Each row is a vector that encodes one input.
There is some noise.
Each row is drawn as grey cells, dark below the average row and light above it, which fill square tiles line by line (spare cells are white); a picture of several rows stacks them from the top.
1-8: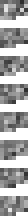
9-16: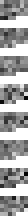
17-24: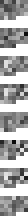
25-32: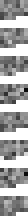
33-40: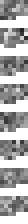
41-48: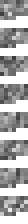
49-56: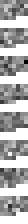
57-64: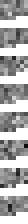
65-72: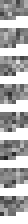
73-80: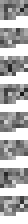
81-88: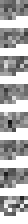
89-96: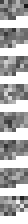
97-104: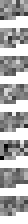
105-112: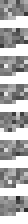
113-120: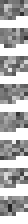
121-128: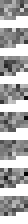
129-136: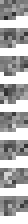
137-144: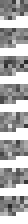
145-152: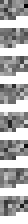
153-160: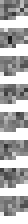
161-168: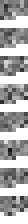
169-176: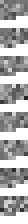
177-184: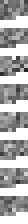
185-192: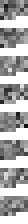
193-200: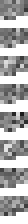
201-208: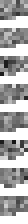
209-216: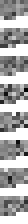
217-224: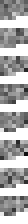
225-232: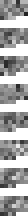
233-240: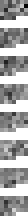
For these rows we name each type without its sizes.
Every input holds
either a label, or a node of a tree.
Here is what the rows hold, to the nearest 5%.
About 40% of them hold a label. The rest hold a node of a tree.
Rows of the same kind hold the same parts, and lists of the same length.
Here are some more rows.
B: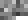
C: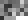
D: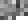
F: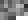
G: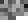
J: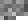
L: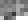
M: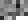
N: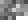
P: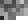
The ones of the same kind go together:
B, D, M
C, F, G, J, L, N, P

